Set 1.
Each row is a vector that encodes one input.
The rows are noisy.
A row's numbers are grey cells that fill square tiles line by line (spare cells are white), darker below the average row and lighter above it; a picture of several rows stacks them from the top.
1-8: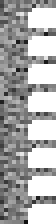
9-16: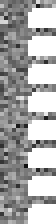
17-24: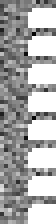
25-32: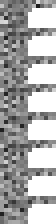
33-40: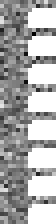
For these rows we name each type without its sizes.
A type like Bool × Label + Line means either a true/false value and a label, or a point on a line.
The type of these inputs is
Bool × Bool × Bool + Line.
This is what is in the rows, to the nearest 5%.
About 40% of them hold a point on a line. The rest hold three true/false values.
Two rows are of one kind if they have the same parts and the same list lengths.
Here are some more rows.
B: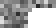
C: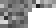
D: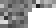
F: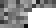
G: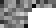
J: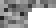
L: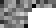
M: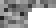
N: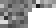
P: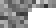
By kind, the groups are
B, C, D, J, M, N, P
F, G, L

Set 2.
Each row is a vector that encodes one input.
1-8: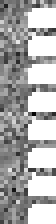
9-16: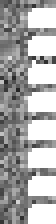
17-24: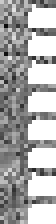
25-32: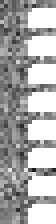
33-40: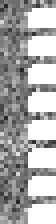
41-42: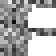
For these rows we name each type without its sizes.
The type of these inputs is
Bool × Bool × Bool + Line.
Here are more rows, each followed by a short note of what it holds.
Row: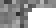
three true/false values
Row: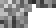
a point on a line
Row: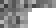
three true/false values
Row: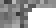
three true/false values
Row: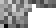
a point on a line
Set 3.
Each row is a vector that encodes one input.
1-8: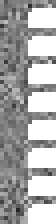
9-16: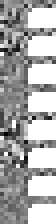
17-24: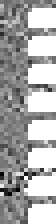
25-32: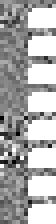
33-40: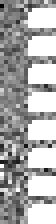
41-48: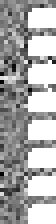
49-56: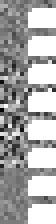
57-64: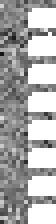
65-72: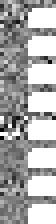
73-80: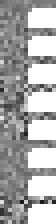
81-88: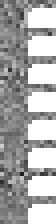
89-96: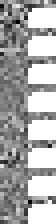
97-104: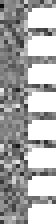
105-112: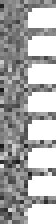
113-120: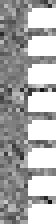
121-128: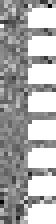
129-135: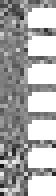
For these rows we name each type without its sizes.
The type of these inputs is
List(Line).
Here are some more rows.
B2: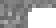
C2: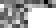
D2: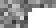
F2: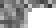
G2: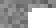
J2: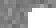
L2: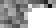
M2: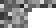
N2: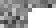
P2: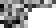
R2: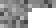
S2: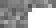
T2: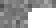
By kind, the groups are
B2, C2, D2, F2, G2, J2, L2, P2, S2, T2
M2
N2, R2

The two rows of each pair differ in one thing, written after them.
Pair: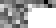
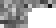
the place on the line in item 1 of the list
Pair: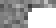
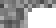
the place on the line in item 2 of the list
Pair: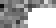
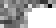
the place on the line in item 2 of the list
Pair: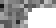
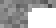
the place on the line in item 1 of the list
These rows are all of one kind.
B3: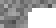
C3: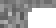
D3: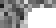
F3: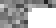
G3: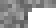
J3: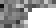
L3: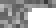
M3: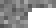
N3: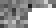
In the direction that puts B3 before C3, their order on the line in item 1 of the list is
J3, B3, C3, L3, N3, F3, G3, D3, M3.
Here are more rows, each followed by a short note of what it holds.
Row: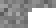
a list of two items
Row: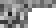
a list of one item
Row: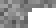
a list of two items
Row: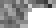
a list of two items
